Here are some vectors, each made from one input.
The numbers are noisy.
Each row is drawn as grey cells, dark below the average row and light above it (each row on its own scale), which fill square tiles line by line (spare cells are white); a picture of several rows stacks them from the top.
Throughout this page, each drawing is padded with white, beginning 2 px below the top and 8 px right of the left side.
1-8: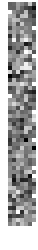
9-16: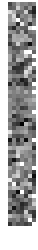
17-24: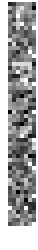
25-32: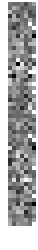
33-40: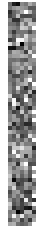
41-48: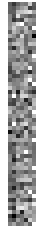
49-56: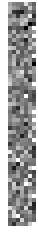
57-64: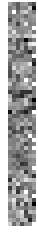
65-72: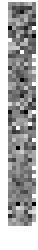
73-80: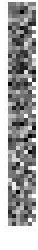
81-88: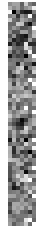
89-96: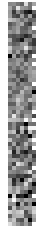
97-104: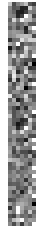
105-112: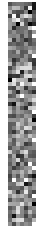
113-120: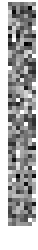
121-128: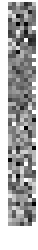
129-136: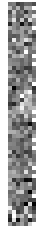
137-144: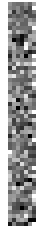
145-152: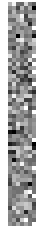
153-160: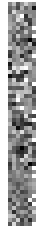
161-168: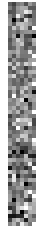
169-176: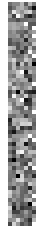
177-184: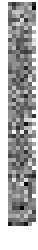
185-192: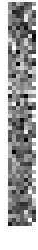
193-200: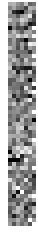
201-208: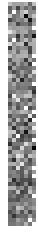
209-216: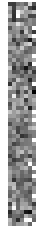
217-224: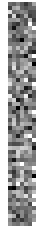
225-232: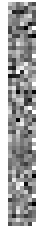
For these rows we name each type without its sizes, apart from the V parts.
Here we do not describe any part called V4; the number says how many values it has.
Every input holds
a point on a circle, together with either a point on a circle, or a value of V4.
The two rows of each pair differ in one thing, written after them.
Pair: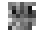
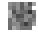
the place on the circle
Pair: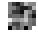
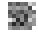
the value of V4
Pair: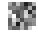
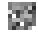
the place on the circle
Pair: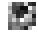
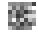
the value of V4
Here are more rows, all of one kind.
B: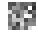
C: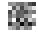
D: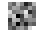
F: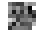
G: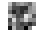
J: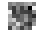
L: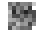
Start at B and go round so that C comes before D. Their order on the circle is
B, C, G, D, F, J, L.
